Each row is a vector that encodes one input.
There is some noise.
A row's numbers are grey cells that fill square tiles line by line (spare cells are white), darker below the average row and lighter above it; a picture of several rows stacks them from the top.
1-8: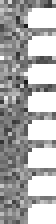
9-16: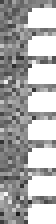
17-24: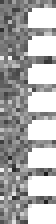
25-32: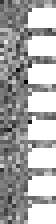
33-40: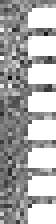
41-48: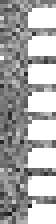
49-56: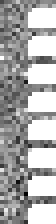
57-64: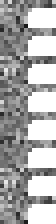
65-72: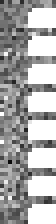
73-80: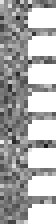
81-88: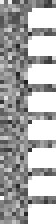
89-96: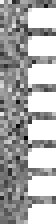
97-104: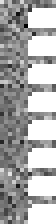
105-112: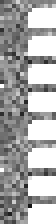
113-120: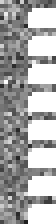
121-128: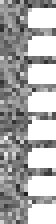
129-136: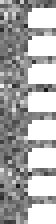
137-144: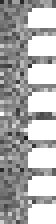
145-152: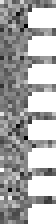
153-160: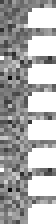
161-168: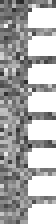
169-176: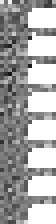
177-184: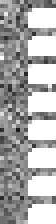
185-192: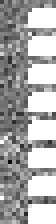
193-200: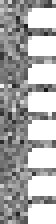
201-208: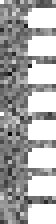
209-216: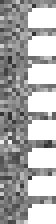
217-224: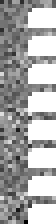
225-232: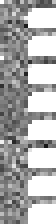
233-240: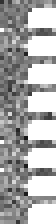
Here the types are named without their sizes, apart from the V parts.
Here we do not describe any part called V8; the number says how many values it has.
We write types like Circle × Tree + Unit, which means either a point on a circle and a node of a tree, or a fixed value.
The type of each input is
Bool × (Circle + V8) + Label.
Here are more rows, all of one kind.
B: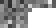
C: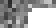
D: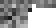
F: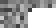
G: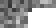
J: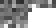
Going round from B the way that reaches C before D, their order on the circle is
B, C, G, F, D, J.
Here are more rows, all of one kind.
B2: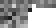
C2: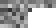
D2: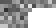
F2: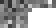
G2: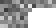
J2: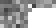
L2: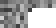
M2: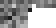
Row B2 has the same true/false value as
F2 and M2.
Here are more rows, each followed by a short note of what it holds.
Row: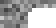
a true/false value and a value of V8
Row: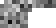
a label
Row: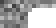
a true/false value and a value of V8
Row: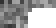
a true/false value and a value of V8
